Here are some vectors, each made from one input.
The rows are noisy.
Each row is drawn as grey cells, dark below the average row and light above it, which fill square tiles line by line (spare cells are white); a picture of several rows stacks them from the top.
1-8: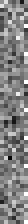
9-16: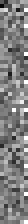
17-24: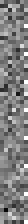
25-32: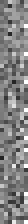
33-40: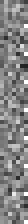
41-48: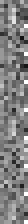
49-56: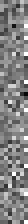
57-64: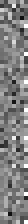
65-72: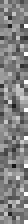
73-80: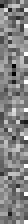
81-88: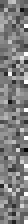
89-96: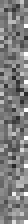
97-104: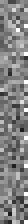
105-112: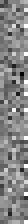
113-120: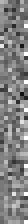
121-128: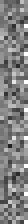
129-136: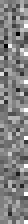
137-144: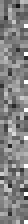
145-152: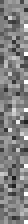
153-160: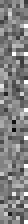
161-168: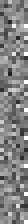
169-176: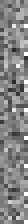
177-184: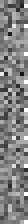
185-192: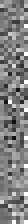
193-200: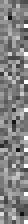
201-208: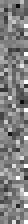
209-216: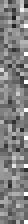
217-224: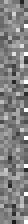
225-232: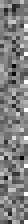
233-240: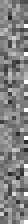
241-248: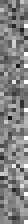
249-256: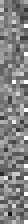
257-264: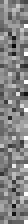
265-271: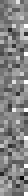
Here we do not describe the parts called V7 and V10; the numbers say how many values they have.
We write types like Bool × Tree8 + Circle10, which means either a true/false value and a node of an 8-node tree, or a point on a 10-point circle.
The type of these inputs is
Bool × (Line11 + V10) + Tree8 × V7.
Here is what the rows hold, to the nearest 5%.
About 30% of them hold a node of an 8-node tree and a value of V7. The rest hold a true/false value, together with either a point on an 11-point line, or a value of V10.
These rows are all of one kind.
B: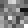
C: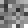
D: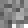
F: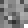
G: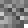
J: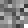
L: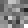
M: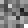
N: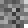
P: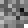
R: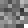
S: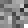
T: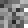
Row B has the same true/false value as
D, F and L.
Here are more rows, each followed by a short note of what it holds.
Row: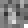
a node of an 8-node tree and a value of V7
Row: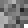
a point on an 11-point line and a true/false value
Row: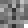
a node of an 8-node tree and a value of V7
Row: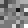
a point on an 11-point line and a true/false value
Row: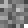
a true/false value and a value of V10
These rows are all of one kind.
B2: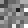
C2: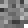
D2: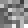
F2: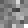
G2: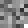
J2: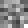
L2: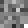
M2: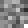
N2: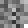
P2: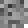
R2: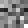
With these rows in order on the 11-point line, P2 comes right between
D2 and N2.
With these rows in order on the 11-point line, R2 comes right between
G2 and M2.
